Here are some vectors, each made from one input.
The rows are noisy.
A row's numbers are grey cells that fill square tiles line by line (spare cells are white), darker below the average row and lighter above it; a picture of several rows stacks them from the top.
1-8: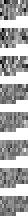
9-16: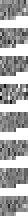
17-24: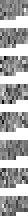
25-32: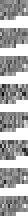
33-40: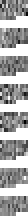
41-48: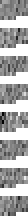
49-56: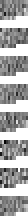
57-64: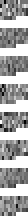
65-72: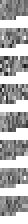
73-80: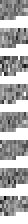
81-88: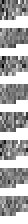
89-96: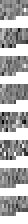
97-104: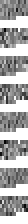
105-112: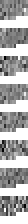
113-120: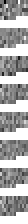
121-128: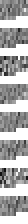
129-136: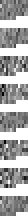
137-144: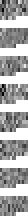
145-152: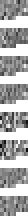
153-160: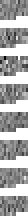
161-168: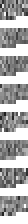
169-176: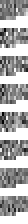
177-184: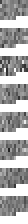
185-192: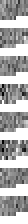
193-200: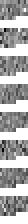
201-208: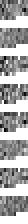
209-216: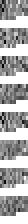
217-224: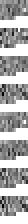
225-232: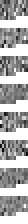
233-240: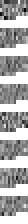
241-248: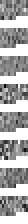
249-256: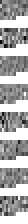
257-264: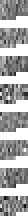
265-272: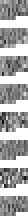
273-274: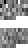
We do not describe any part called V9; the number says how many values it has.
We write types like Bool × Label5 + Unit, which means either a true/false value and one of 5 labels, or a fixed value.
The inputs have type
Bool × V9 + (Line5 + Line10) × Line6.
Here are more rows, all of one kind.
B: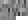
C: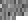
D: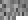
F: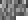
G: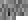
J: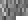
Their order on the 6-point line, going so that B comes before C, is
B, J, G, C, D, F.
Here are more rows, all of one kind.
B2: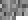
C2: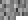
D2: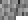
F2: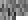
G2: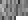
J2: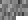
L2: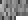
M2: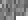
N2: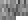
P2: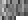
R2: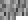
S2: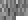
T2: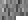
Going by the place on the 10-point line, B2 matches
D2, G2, N2 and R2.
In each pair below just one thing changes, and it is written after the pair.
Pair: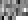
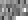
the place on the 6-point line
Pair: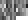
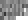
the place on the 6-point line
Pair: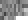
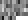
the place on the 5-point line
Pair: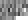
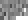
the place on the 6-point line
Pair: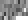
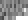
the place on the 5-point line
